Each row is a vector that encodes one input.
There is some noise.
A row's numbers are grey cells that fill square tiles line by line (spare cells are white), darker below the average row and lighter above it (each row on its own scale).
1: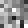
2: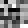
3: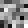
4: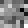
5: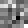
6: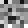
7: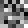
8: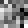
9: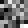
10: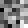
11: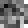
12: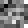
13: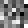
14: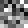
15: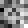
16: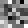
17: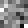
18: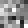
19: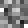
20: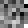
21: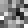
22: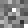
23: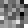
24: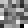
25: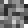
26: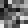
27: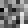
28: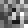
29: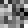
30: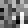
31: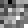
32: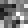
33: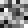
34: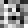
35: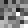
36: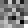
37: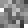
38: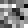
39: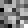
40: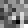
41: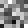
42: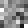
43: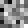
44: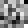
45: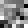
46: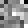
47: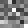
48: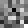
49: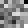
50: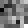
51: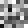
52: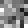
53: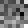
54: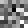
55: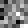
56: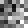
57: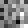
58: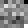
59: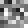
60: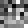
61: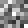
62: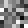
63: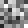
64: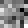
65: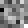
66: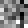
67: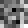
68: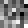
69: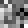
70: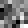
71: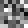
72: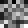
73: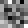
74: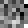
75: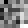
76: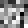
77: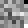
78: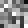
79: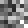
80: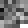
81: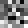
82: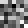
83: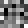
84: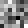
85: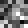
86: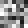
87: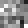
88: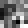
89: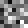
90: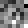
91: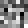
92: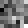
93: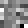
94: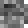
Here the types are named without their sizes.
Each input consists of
a true/false value, together with a list of points on a line.
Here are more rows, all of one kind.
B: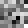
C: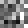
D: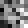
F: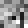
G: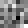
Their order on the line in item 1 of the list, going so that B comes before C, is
B, C, D, G, F.
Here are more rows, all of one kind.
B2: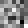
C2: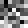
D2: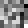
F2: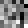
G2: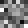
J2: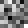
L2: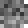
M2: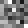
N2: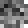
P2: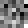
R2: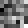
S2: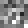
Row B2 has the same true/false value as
C2, G2, J2 and M2.
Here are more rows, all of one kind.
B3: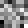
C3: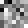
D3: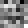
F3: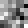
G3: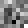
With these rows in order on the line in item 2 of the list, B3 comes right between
D3 and G3.
